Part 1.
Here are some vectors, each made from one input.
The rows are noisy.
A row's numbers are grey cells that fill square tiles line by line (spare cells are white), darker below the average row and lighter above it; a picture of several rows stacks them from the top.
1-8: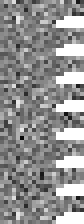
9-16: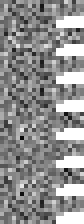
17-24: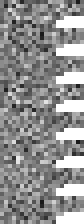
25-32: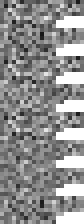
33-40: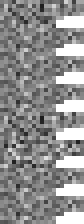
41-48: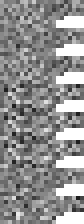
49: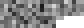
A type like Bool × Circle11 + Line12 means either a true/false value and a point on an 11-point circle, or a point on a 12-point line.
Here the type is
Line6.
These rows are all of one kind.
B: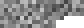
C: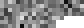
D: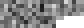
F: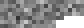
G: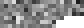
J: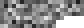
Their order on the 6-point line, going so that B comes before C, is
D, F, B, C, G, J.
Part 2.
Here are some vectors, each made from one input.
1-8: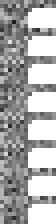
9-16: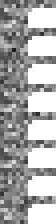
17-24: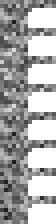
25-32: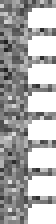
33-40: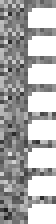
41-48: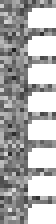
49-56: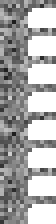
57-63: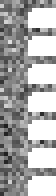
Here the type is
Bool × Bool × Bool.
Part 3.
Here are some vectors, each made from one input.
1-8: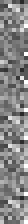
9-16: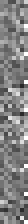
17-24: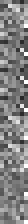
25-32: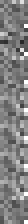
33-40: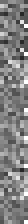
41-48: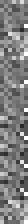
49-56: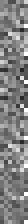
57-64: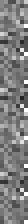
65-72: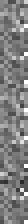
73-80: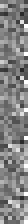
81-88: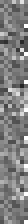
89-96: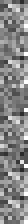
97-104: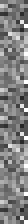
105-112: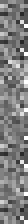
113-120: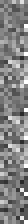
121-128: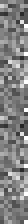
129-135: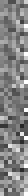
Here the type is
Line4.
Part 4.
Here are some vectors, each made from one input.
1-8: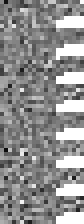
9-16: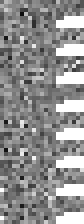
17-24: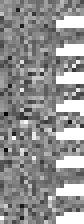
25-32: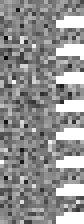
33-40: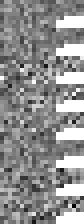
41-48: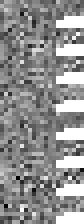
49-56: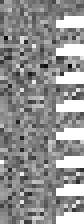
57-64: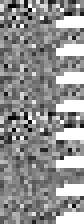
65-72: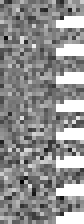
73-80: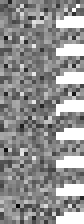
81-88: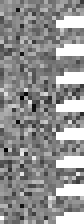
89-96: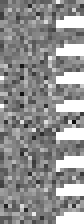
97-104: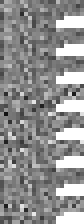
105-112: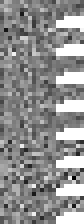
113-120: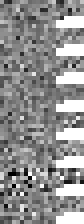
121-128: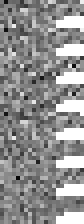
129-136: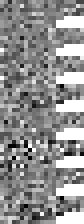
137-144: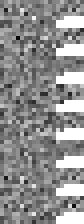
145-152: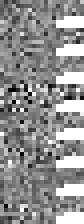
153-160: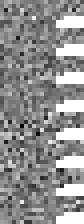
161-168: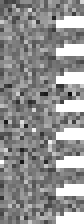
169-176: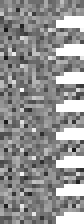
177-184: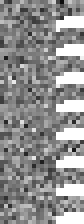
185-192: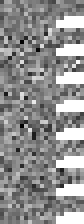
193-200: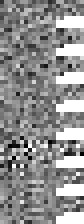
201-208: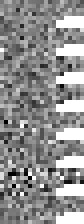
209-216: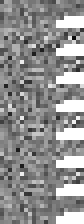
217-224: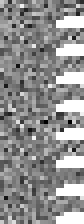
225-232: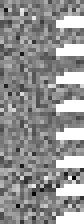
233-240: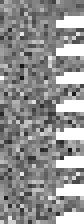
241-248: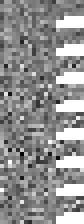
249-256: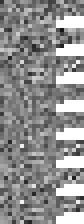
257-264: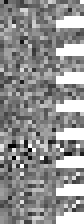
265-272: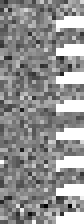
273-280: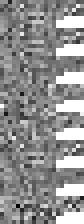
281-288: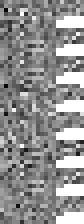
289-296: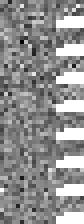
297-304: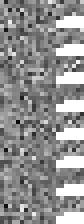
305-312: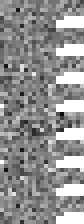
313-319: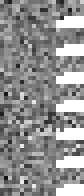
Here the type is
Tree10 + Unit.
